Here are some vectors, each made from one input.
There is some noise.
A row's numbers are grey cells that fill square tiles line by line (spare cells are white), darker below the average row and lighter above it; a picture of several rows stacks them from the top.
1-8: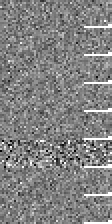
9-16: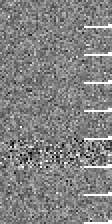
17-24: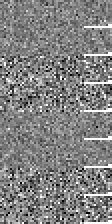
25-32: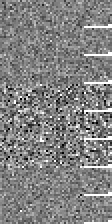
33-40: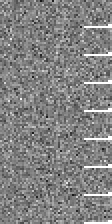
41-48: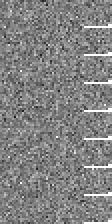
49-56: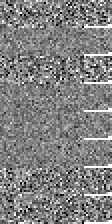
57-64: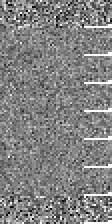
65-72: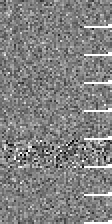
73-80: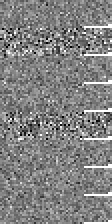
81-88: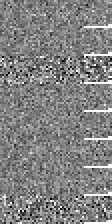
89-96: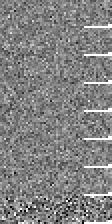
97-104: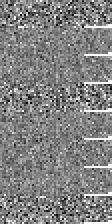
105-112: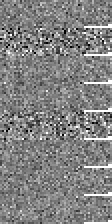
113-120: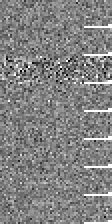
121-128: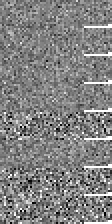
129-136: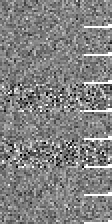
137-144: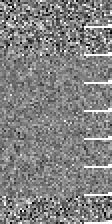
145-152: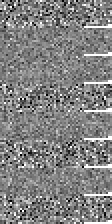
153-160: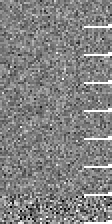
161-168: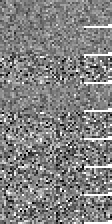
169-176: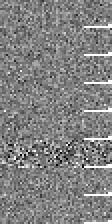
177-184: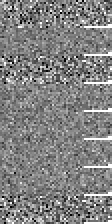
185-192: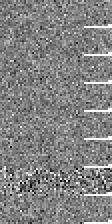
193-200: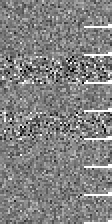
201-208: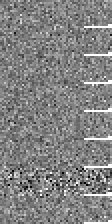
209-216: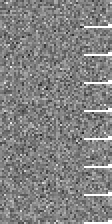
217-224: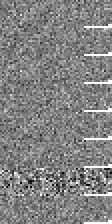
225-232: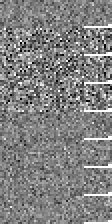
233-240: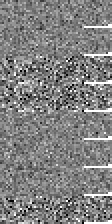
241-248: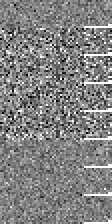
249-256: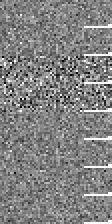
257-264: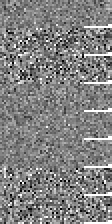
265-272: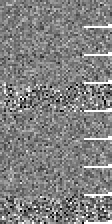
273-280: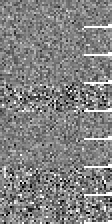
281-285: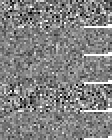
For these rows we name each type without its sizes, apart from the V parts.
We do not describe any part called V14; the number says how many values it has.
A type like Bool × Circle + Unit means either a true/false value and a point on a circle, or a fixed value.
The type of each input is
Line + (Tree + Unit) × V14.
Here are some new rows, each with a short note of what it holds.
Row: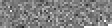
a value of V14
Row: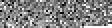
a point on a line
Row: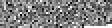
a point on a line
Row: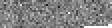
a value of V14
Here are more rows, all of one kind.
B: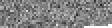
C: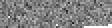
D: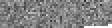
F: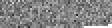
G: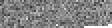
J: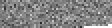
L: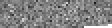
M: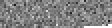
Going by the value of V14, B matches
C and G.
